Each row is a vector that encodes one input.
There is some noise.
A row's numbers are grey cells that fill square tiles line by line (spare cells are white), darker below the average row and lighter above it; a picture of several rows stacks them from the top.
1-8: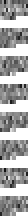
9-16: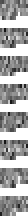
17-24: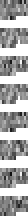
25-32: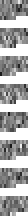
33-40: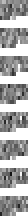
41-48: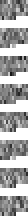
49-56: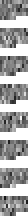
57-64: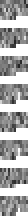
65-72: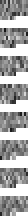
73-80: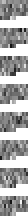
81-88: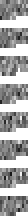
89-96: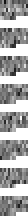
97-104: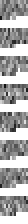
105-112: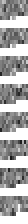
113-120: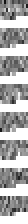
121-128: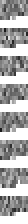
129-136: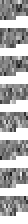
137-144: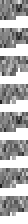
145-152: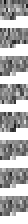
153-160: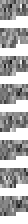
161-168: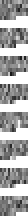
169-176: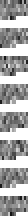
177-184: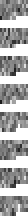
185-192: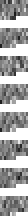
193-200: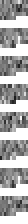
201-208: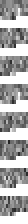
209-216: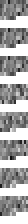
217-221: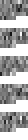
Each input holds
either one of 9 labels, or a point on a 7-point line.
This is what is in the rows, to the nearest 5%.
About 50% of them hold one of 9 labels. The rest hold a point on a 7-point line.
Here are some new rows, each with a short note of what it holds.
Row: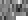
a point on a 7-point line
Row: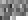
a point on a 7-point line
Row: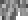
one of 9 labels
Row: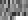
one of 9 labels
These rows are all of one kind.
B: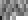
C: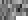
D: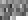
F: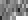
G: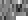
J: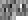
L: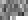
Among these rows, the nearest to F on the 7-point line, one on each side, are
B and C.
